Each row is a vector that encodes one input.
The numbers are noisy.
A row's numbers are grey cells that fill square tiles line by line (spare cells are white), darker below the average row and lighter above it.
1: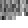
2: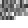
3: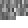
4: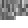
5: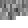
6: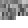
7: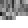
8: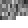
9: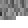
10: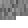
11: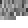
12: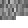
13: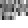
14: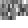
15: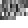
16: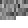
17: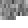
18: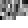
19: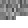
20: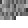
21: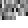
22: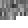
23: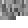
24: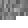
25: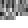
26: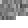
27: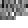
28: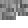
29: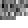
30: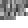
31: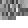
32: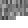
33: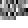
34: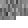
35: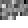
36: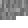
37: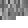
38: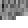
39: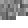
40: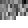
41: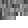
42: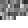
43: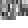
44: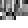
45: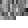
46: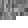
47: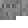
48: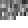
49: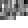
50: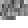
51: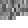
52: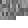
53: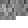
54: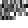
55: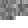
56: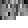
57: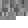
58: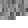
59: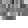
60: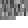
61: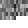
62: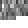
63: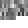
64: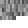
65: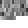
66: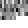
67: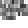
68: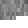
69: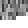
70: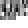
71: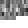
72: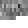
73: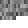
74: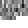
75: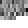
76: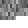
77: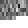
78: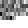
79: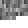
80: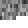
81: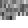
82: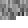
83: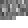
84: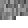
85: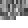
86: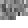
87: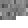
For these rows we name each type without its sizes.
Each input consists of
either a fixed value, or a node of a tree and a true/false value.
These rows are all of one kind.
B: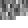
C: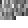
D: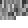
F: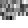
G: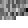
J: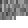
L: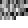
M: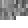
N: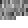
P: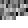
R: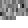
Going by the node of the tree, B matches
F, J, N and R.
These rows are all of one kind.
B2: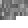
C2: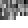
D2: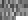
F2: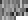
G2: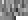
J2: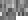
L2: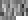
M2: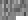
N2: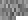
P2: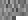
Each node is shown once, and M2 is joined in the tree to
N2.
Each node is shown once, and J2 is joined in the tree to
B2 and D2.
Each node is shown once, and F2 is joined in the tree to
L2.
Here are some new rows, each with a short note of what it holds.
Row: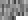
a node of a tree and a true/false value
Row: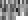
a fixed value
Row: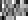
a fixed value
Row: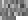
a node of a tree and a true/false value
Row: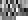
a node of a tree and a true/false value
